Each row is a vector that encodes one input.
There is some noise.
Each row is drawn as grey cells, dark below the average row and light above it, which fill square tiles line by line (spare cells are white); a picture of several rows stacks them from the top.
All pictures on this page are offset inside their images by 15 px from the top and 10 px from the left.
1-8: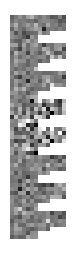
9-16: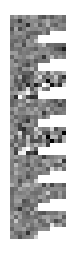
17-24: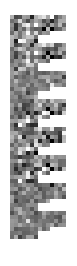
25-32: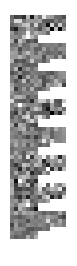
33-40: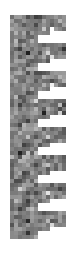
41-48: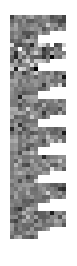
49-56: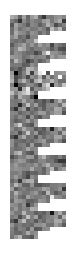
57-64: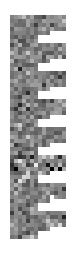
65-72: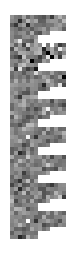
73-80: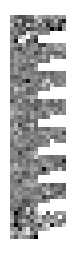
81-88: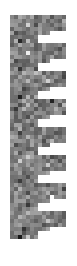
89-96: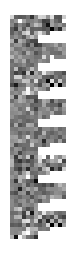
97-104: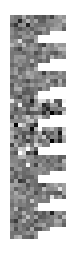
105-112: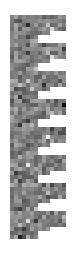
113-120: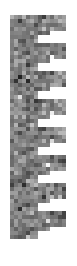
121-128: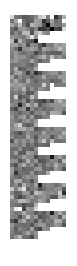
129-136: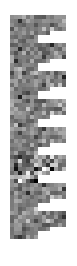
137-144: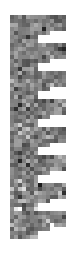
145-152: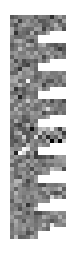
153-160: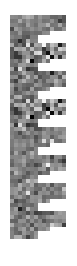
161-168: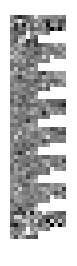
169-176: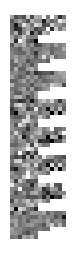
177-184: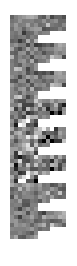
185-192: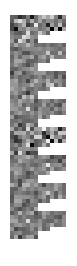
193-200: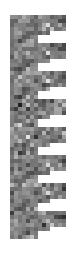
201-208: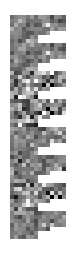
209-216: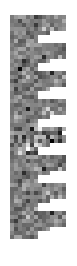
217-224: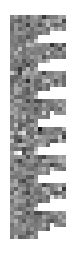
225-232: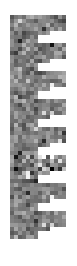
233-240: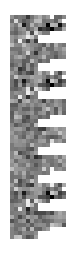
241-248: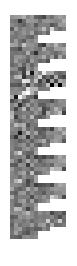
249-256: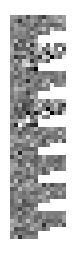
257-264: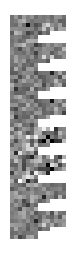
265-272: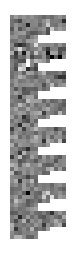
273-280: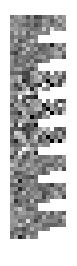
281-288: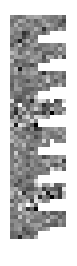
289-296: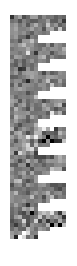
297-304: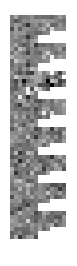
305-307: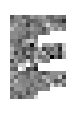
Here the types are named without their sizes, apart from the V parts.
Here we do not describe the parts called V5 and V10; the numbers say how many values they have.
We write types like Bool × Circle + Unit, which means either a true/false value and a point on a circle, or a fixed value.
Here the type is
List(Line) + V5 × V10.
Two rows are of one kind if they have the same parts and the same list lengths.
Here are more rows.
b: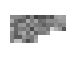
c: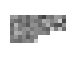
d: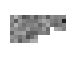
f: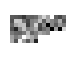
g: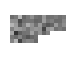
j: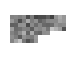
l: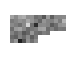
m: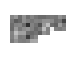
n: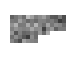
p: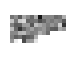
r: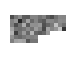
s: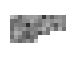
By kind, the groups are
b, j, r
c, d, m, n, s
f
g, l
p

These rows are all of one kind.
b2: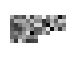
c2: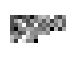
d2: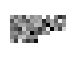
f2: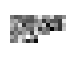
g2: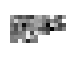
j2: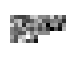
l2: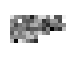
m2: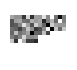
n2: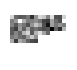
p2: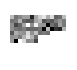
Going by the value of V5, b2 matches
g2 and n2.
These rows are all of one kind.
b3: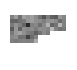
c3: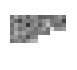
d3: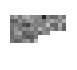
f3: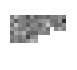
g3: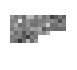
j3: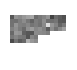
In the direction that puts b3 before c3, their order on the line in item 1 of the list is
g3, j3, d3, b3, c3, f3.
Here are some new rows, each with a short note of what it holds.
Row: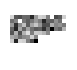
a value of V5 and a value of V10
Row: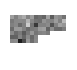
a list of two items
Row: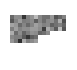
a list of three items
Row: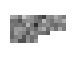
a list of two items
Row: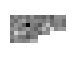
a list of three items
